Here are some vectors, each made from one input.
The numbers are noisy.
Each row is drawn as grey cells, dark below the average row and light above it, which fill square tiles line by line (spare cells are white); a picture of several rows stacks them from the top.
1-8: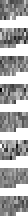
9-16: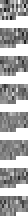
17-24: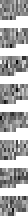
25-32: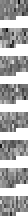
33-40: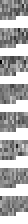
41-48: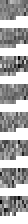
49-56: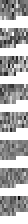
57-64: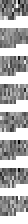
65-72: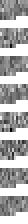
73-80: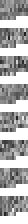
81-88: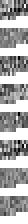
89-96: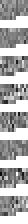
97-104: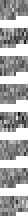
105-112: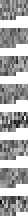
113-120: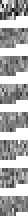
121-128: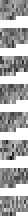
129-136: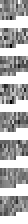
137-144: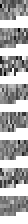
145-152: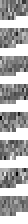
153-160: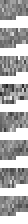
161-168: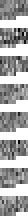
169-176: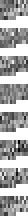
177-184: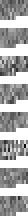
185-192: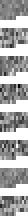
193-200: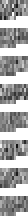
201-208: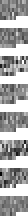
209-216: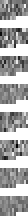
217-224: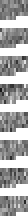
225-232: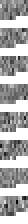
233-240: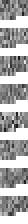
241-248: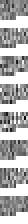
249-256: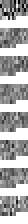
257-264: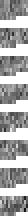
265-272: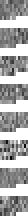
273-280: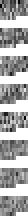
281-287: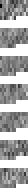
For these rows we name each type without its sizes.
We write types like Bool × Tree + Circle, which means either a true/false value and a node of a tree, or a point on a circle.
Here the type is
Line + Tree.
